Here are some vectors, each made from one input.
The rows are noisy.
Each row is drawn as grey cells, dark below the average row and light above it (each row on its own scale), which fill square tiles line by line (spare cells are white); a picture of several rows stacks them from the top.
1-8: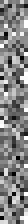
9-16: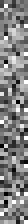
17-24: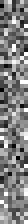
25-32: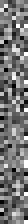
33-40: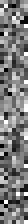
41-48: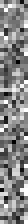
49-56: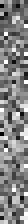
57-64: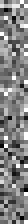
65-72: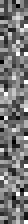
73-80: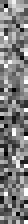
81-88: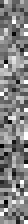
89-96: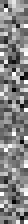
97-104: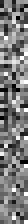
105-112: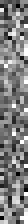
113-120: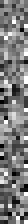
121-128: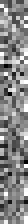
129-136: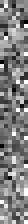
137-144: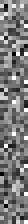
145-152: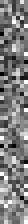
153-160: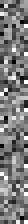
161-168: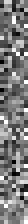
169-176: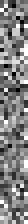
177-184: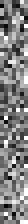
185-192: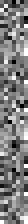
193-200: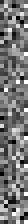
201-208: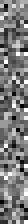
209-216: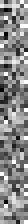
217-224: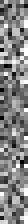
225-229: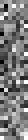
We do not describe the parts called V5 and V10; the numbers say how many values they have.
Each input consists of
either a point on a 6-point line, three true/false values and a value of V5, or a value of V10.
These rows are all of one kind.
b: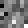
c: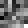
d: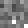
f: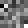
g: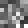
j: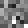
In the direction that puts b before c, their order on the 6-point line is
d, j, g, b, f, c.
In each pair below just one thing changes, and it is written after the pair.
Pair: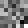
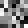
the value of V5
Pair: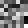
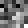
one of the three true/false values
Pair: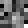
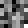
one of the three true/false values
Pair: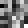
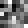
one of the three true/false values
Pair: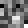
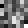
the value of V5
